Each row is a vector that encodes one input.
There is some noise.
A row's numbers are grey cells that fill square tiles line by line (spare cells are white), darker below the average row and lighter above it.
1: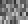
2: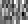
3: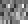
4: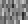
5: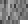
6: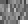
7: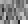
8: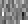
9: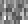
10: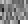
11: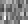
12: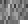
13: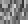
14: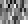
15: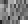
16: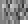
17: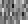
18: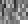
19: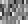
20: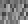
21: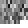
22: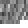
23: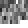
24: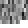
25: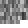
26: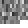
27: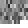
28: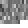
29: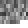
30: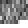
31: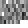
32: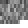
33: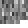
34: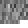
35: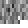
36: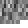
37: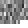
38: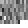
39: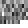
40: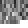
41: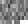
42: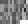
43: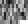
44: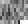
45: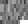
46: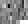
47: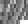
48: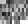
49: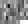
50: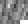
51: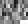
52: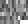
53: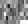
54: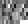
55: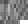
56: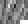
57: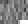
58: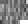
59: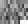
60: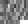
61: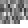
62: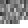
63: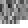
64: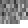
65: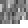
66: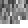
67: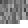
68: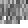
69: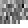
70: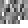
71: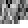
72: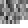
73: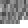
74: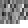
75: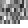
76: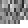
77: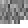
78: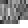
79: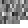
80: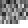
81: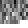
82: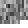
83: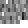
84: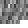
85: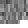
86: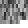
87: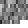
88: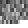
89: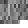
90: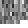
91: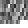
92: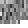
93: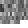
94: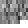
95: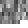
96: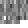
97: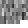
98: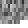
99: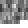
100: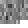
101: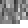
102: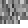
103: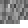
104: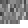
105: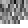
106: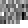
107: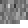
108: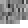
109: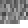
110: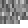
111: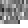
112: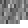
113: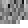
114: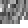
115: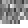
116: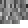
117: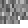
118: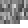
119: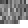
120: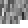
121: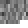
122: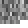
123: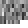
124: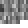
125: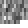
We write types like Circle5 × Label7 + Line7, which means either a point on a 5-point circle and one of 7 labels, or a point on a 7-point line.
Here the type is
Line4 + Line9 + Tree7.
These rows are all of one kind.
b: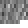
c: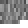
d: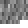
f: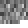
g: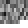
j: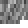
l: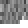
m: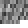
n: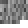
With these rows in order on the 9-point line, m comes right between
b and c.
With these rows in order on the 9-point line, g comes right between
j and n.
